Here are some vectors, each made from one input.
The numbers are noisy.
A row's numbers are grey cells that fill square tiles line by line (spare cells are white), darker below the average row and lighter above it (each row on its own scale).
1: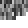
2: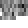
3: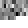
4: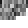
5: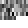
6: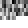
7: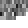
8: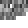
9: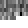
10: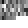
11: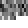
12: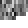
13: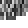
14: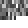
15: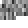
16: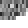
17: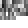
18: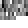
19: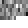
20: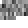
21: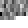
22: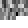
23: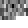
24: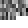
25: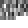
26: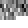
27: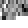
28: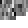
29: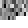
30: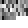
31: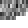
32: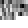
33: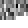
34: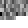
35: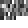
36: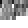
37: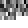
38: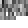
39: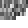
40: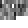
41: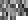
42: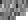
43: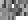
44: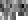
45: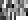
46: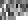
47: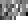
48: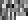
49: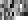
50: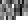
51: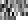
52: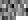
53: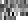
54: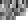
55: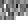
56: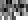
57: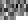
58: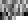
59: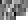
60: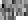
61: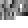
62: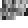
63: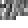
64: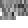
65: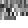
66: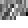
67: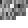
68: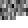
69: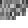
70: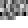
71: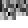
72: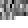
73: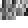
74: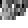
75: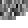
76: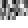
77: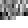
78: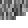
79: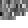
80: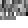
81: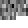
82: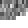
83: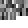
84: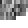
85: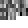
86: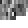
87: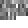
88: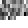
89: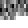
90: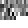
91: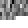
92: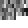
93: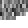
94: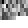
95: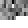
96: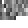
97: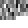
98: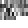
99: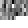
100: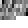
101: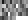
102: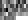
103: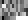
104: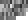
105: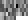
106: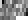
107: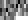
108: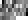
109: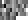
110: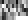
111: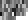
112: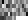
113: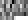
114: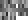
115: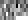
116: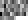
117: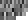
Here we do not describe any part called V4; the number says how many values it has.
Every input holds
a point on a 6-point circle, together with either three true/false values, or a value of V4.
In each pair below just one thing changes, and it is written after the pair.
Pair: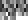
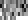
one of the three true/false values
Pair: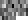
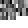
one of the three true/false values
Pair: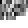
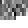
one of the three true/false values
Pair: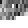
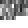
one of the three true/false values
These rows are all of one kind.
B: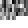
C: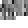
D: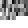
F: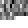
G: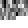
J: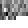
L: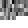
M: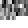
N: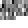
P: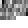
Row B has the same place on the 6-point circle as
D, F, L and M.
